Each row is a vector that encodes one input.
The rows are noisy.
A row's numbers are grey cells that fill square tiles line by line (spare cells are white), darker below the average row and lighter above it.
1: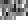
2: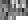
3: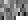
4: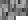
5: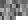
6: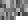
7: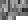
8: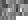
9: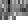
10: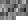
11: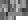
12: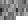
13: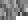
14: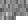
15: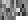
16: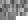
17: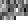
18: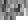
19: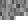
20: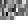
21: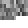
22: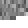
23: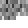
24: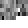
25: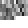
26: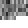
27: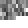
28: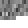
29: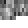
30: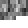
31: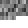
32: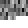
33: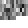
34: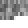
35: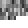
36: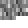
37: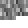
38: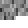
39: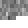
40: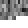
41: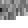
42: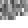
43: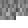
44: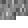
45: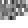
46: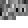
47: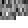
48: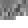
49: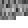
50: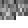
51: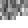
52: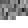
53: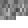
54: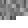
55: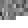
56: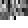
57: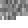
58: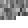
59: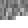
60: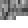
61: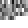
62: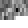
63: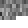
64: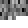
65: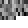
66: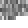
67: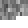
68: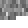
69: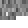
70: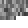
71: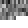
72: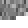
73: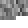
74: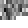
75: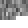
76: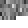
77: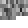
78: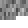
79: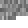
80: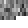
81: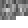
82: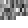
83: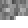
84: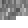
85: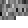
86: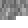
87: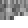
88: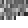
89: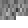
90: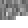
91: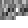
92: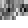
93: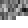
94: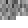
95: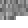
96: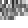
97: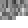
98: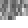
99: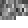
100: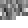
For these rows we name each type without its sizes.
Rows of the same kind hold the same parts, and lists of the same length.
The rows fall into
3 kinds.
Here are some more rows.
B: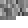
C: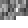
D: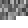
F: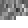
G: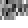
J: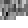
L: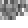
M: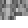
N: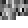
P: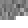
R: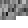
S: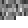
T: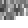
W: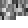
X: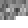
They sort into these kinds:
B
C, D, G, J, R
F, L, M, N, P, S, T, W, X

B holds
a point on a line.
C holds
a label.
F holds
a node of a tree.
